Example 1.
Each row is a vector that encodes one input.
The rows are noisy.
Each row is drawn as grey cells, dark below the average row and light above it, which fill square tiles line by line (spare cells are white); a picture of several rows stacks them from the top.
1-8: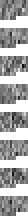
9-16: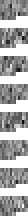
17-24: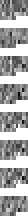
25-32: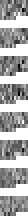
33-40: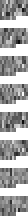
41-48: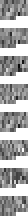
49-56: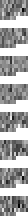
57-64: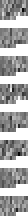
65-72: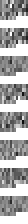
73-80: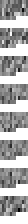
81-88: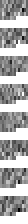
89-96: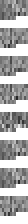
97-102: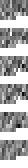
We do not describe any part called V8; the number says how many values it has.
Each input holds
a true/false value, together with either a point on a 10-point line, or a value of V8.
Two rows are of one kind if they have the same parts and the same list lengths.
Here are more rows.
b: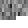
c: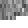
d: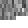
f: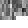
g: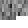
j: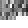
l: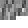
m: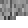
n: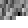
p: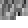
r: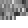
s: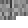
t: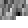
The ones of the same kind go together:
b, g, m, s
c, d, f, j, l, n, p, r, t

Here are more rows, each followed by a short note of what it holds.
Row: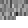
a true/false value and a value of V8
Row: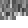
a point on a 10-point line and a true/false value
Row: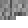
a true/false value and a value of V8
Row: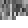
a point on a 10-point line and a true/false value
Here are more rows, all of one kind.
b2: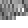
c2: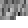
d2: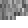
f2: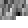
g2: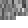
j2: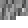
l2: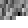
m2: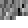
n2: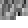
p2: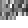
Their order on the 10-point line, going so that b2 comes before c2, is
p2, b2, d2, g2, j2, n2, c2, f2, l2, m2.
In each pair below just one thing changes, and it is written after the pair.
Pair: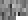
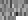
the value of V8
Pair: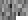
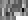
the true/false value
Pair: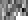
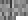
the true/false value
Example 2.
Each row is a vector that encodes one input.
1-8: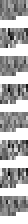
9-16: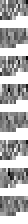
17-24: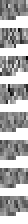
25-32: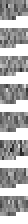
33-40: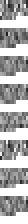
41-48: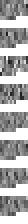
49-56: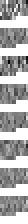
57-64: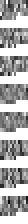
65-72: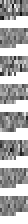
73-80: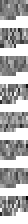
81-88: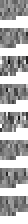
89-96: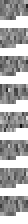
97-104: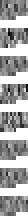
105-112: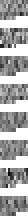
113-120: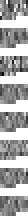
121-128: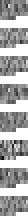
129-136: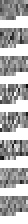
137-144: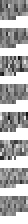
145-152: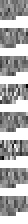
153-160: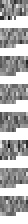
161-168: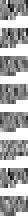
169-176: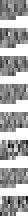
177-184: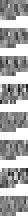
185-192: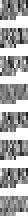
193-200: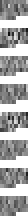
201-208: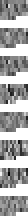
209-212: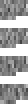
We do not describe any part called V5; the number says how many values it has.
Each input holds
either a point on a 17-point line, or a true/false value and a value of V5.
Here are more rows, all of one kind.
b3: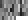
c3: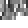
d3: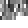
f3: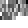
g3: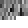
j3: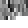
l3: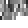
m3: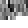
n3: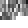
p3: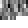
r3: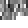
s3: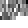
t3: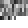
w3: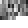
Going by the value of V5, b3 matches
g3, j3 and m3.
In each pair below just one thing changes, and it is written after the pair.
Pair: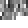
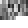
the value of V5
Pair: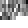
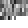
the true/false value
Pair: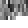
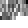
the value of V5
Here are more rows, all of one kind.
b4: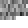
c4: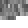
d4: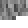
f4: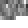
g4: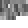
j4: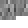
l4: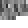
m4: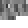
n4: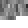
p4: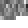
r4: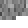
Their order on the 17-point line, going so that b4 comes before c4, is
b4, j4, r4, d4, l4, m4, g4, c4, n4, p4, f4.
